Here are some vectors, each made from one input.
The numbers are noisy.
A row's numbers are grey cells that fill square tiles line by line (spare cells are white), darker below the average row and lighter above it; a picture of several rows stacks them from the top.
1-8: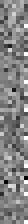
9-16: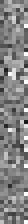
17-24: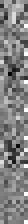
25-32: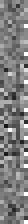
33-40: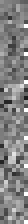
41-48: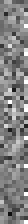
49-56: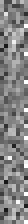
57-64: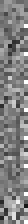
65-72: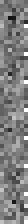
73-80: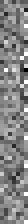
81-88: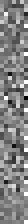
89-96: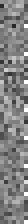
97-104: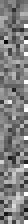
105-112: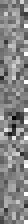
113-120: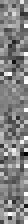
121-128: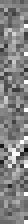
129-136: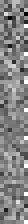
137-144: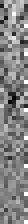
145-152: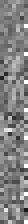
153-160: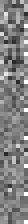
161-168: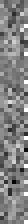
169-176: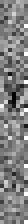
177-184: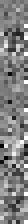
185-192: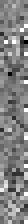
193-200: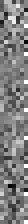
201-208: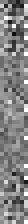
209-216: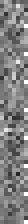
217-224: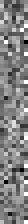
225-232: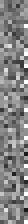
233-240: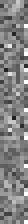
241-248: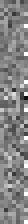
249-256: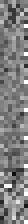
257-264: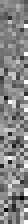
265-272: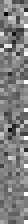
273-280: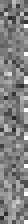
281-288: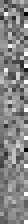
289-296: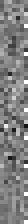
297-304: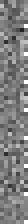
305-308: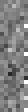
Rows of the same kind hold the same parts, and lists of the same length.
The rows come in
2 kinds.
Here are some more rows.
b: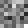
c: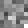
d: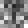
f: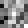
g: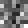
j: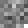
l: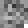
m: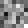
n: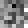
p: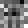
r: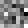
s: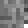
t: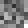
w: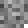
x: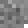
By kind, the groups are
b, c, f, g, j, m, p, s, w, x
d, l, n, r, t

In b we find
one of 9 labels and a true/false value.
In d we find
a point on a 6-point circle.
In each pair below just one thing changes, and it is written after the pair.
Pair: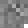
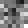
the label
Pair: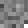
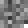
the label
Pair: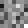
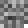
the true/false value
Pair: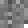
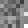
the true/false value
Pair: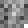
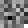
the true/false value
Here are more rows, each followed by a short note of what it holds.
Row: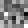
a point on a 6-point circle
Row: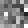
a point on a 6-point circle
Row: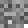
one of 9 labels and a true/false value
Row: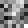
one of 9 labels and a true/false value
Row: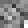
a point on a 6-point circle
